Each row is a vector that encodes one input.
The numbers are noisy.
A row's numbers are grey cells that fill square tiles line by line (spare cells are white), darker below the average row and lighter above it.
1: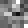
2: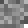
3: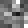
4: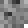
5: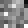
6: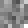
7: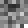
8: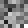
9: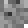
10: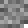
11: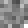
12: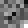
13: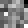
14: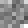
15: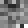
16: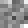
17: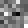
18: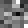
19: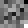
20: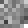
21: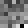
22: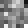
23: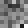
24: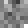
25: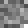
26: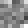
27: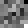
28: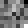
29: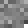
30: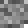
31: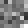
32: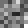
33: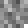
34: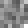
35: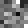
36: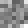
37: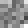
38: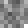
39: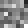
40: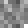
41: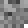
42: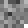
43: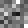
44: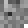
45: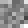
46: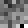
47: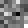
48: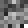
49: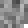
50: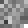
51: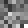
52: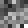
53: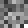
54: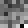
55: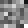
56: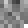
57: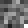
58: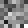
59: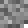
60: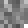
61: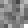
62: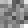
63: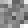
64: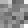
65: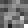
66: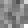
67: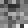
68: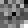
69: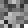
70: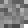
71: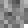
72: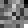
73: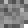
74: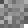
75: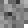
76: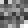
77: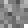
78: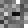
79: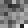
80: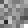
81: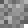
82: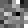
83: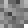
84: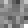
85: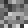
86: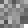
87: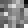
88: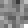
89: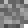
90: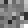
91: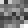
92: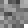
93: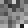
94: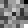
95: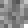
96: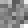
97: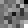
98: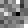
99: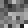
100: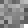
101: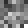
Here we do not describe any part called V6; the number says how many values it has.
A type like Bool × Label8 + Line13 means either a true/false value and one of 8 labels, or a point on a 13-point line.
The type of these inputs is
(Line4 + Line5) × V6.
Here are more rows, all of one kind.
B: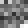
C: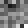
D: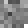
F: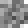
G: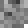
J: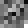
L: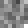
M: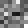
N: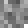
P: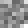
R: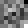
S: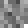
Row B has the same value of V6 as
J and R.
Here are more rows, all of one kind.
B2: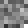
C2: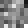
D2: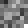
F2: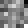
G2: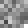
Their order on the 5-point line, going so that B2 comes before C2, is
B2, F2, C2, D2, G2.
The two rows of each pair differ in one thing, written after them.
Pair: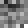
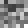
the place on the 4-point line
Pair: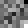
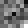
the place on the 4-point line
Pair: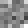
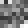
the value of V6
